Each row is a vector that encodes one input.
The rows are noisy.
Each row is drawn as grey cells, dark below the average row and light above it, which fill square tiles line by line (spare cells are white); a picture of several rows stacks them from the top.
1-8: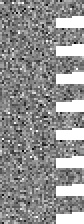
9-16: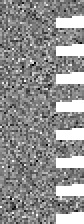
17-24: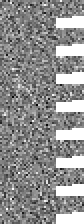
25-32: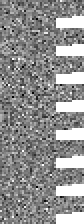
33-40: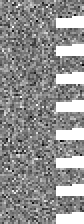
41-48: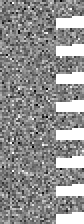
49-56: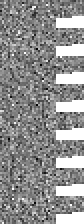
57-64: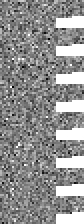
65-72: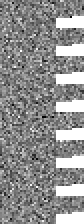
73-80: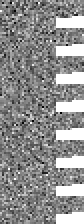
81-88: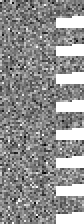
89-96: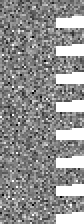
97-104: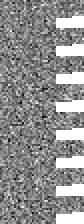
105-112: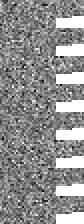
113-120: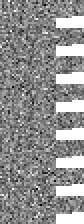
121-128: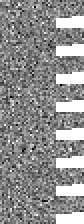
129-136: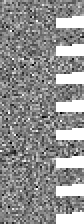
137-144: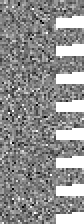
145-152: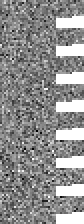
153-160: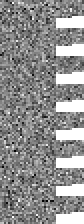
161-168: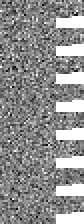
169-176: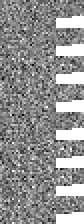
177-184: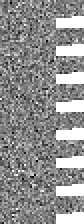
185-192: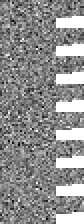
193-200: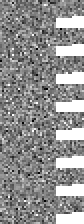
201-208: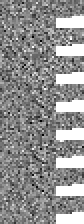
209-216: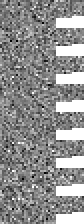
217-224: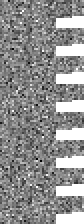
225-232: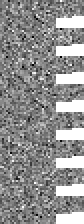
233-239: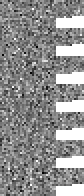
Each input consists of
either one of 4 labels and a point on an 11-point line, or a list of up to two points on a 5-point line.
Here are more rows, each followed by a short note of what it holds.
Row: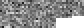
one of 4 labels and a point on an 11-point line
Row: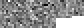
a list of two items
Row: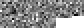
the empty list
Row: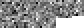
the empty list
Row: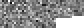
a list of two items
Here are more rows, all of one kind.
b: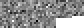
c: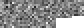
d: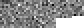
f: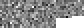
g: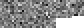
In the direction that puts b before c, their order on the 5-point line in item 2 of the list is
g, b, d, f, c.
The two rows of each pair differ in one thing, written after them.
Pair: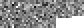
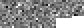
the place on the 5-point line in item 1 of the list
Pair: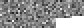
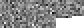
the place on the 5-point line in item 2 of the list
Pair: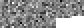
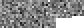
the place on the 5-point line in item 1 of the list
